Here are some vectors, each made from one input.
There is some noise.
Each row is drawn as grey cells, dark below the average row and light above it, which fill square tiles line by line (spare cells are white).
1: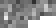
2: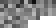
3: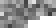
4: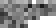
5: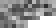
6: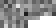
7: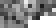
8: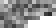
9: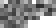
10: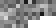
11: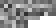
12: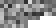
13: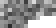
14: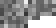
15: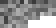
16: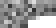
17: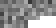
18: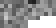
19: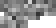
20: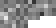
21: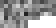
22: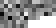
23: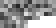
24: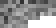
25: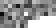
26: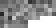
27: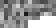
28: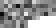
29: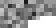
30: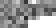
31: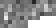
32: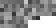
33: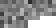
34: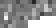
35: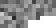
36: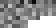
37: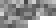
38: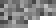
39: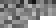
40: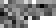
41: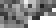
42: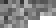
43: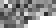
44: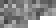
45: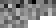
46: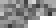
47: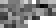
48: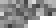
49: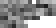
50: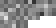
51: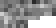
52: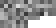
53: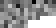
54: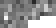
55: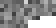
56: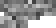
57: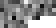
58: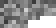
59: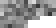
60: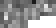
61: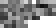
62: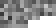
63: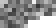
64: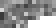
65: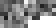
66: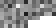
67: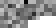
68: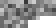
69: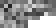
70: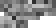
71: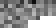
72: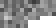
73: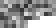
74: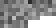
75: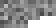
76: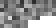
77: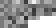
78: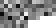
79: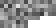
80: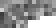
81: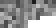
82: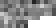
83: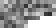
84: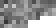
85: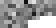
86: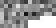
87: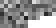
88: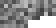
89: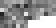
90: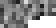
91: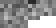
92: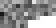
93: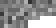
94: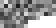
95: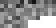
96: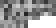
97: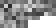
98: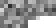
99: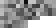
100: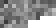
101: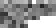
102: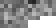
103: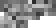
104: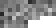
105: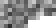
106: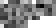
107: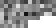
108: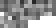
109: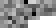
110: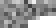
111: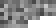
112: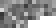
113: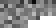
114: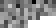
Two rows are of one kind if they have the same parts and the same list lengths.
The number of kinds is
2.
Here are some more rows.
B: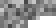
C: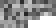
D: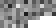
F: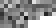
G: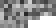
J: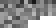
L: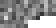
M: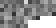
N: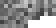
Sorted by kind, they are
B, F
C, D, G, J, L, M, N

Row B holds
a point on a 6-point line and a node of an 8-node tree.
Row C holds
a node of an 8-node tree and three true/false values.
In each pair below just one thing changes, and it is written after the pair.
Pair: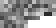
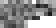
the node of the tree
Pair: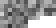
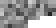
the place on the 6-point line
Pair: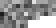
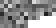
the place on the 6-point line
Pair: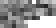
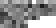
the place on the 6-point line
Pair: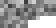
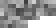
the place on the 6-point line
